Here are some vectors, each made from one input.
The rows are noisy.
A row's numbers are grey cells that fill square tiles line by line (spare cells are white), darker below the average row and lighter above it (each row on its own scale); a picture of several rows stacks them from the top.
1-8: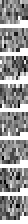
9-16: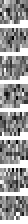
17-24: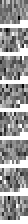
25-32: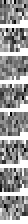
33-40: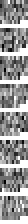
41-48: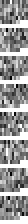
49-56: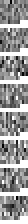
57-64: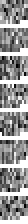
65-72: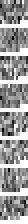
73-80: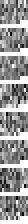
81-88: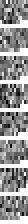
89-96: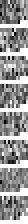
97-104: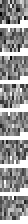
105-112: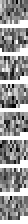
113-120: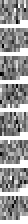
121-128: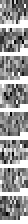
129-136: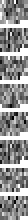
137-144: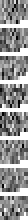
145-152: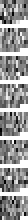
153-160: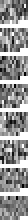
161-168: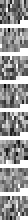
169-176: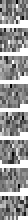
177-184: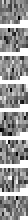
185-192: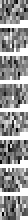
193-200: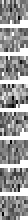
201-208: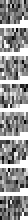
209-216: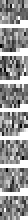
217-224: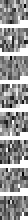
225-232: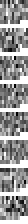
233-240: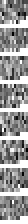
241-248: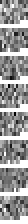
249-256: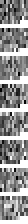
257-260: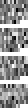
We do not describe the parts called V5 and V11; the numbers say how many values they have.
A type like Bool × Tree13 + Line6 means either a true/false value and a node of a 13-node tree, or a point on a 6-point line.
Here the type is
Label10 + (Line6 + V5) × V11.
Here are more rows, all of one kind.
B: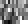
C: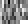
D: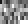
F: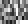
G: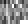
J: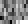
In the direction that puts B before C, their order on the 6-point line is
B, F, J, C, G, D.
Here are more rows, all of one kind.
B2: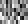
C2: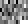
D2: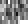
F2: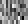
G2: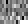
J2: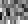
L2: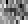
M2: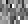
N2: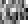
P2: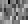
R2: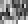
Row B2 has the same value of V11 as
D2, F2, G2 and L2.
